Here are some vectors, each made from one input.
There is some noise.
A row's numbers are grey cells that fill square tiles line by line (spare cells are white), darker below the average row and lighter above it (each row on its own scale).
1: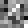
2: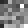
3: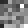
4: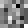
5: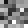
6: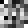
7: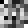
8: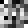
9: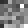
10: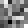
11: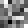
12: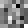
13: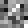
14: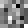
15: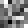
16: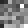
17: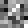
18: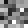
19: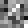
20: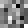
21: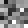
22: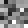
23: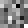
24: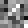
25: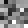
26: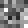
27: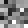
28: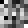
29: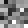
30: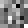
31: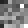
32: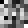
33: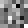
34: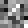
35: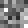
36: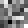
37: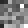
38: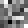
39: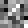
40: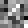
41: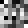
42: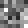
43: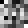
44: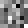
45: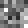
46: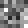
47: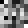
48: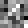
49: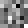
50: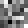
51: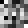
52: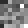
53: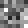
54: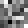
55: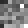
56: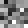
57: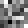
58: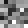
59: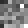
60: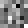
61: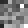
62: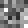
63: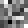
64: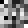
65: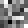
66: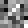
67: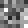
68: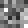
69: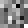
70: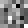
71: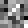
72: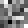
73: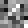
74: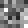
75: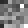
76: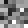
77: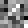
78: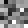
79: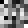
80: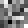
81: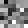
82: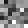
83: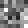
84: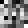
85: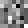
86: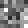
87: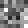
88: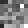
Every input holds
one of 7 labels.
